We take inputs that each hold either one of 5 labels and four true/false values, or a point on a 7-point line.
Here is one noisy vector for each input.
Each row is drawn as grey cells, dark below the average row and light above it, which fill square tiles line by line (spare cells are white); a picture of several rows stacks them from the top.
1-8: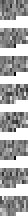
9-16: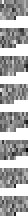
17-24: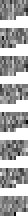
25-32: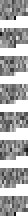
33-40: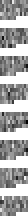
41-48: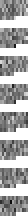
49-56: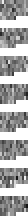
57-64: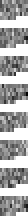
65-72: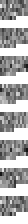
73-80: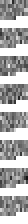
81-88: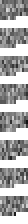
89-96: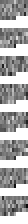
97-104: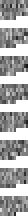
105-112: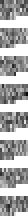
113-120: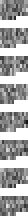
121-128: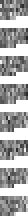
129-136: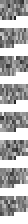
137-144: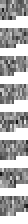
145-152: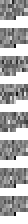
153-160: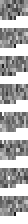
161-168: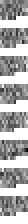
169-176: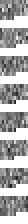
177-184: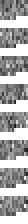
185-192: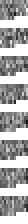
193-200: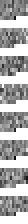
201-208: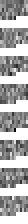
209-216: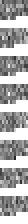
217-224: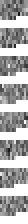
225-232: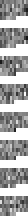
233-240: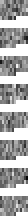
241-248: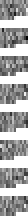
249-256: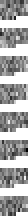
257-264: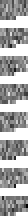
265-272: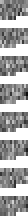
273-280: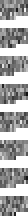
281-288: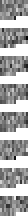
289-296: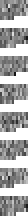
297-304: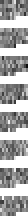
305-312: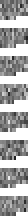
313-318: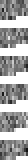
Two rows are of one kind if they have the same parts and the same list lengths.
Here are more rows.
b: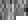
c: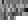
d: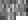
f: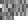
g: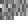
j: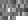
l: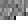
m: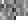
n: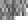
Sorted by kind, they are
b, c, d, j
f, g, l, m, n

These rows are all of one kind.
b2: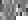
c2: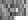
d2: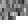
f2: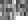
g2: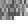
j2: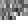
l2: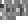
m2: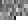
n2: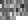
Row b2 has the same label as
l2 and m2.
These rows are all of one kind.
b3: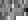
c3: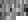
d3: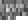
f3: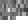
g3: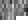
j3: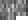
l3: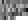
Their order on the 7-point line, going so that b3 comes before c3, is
l3, d3, f3, j3, g3, b3, c3.
